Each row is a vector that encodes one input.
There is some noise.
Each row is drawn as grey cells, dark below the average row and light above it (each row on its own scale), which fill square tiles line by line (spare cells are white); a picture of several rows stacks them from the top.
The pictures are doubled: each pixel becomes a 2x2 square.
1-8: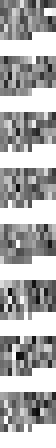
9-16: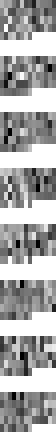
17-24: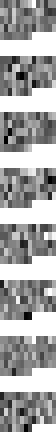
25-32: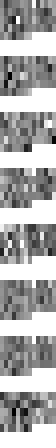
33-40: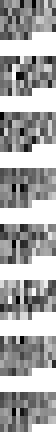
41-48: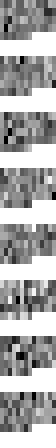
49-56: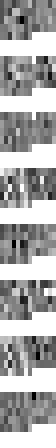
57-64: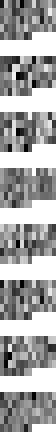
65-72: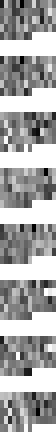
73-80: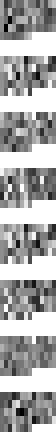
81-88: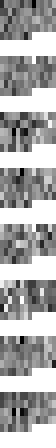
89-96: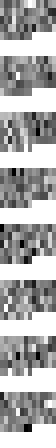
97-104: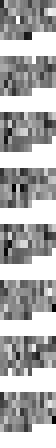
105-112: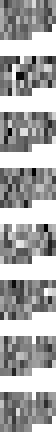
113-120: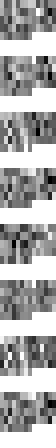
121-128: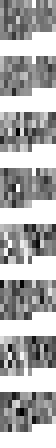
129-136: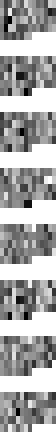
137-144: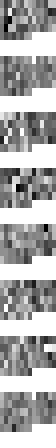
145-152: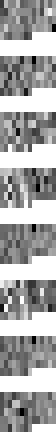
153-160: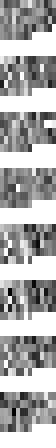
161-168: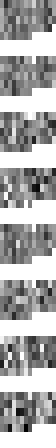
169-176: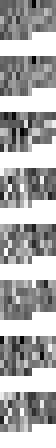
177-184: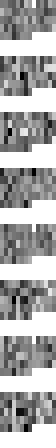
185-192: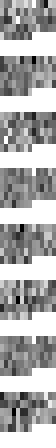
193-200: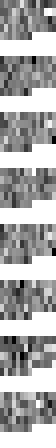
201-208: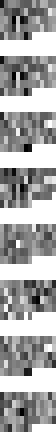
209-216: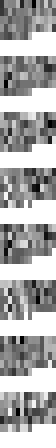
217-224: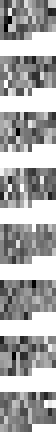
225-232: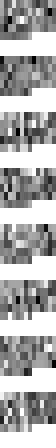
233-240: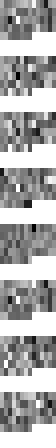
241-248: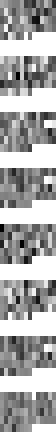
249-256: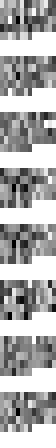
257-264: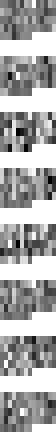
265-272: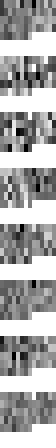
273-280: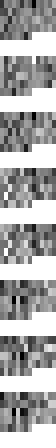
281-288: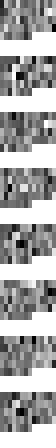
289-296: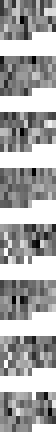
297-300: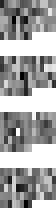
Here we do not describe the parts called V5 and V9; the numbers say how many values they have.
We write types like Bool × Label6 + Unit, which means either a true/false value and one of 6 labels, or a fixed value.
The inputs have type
Bool × Line8 + (Line10 + V9) × V5.
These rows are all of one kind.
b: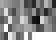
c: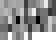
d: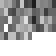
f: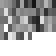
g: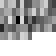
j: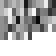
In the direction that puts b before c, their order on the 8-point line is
d, f, b, j, c, g.
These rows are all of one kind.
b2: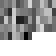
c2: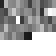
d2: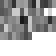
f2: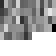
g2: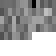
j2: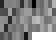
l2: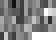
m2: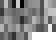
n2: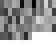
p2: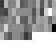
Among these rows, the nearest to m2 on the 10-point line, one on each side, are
d2 and f2.
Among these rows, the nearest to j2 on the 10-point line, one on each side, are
b2 and c2.
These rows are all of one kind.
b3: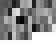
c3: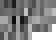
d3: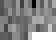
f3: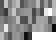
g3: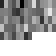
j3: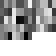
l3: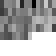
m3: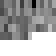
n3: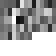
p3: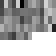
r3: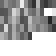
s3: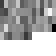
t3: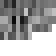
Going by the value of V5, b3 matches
j3 and n3.
